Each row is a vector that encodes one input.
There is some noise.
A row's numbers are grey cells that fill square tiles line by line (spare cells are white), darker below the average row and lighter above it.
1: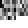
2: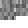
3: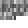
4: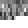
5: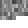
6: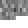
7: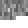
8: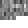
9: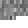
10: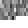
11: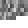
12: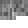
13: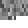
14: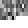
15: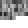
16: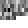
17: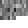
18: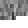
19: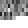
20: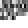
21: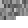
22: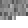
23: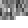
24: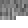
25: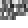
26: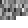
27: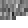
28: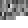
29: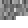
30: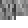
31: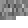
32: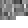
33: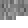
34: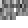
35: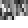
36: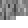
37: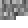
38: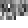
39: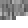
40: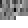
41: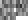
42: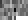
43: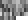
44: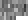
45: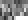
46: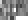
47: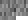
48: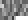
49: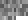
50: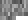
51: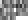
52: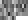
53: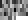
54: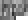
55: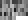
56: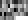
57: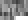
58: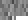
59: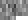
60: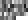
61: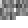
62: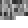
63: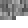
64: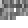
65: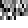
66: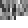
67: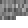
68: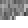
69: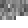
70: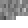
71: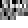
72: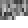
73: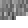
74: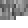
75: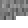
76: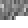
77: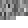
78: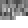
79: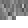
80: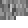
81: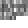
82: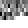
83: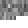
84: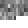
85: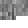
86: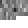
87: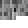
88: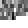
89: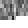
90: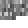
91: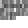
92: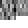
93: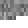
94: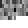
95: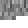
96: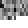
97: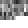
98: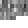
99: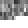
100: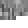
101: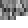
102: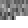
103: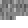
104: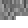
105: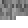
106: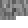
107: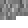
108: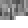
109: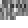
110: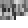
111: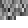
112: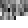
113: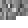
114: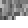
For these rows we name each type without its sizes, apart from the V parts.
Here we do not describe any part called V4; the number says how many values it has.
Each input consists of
a node of a tree, together with either a fixed value, or a true/false value and a value of V4.
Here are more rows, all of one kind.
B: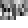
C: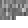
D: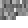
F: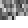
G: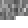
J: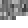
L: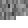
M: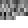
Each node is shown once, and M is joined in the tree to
J.
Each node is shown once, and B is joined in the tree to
D, G and J.
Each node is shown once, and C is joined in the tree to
F and G.
